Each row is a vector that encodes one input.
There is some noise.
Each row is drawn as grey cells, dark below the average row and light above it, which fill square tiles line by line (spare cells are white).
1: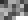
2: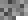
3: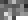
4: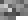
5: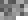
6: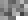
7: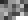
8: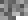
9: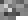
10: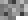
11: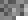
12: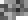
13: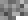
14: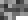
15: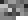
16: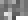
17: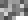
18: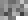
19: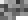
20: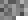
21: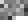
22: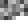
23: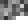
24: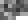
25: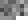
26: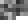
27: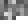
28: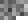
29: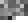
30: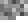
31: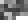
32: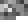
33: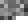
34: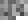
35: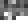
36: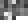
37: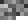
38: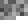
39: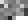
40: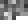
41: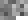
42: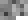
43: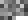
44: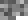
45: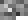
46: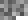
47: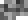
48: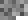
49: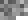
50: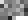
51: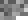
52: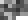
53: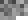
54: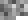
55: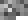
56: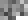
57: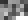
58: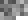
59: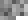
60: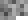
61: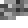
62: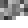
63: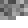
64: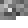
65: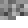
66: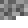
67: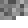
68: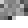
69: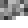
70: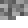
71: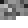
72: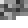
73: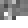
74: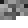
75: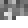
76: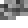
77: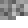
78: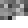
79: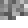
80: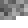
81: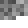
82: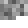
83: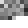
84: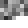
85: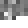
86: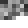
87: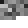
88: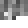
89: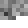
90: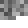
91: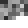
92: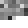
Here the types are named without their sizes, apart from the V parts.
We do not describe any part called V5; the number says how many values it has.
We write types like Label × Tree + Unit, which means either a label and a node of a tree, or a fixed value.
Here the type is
Line × (Line + V5).
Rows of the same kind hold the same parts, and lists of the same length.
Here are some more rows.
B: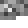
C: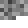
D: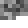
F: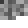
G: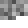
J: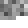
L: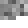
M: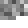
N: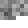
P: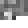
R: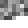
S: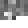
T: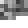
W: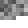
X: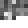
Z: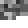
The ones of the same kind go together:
B, D, P, R, S, T, X, Z
C, F, G, J, L, M, N, W

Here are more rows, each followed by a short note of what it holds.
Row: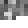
a point on a line and a value of V5
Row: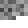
a point on each of two lines
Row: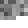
a point on each of two lines
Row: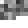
a point on a line and a value of V5
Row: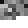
a point on a line and a value of V5
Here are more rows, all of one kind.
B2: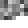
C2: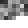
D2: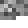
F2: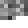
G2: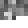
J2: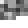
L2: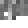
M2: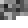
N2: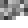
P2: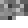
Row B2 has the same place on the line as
D2, G2, J2 and N2.
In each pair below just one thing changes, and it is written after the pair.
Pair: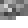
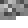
the place on the line
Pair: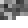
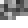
the place on the line
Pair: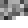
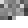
the value of V5
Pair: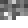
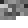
the value of V5
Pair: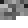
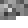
the place on the line
